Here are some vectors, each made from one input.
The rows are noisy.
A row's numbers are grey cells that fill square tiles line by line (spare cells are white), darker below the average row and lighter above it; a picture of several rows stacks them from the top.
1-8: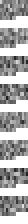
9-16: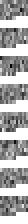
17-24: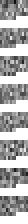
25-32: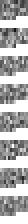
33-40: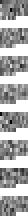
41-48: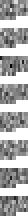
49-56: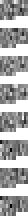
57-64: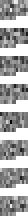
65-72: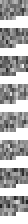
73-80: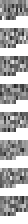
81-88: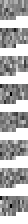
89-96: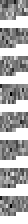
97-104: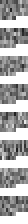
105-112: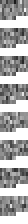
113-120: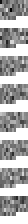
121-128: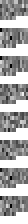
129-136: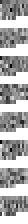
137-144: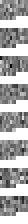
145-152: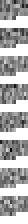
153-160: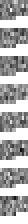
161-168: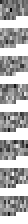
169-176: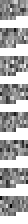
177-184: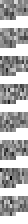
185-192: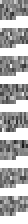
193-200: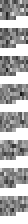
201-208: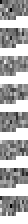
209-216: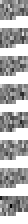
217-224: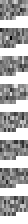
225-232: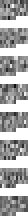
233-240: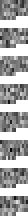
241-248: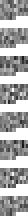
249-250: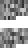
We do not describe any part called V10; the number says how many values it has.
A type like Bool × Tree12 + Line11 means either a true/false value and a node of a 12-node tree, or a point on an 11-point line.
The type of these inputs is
Bool × V10 + Tree18 + Unit.
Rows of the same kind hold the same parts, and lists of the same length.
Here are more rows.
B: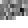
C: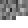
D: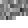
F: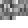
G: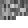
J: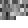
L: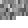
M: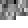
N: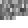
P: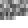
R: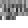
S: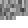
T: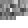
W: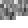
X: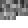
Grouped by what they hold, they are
B, D, F, L, N, P, S, T, W
C, G, J, M, X
R

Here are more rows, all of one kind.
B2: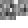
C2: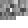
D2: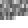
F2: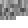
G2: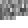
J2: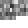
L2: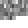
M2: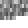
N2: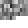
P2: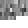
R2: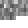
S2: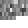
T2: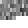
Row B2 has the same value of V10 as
C2, J2, P2 and S2.
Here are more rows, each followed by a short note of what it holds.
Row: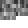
a node of an 18-node tree
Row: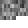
a node of an 18-node tree
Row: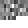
a node of an 18-node tree
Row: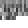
a fixed value
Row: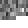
a node of an 18-node tree
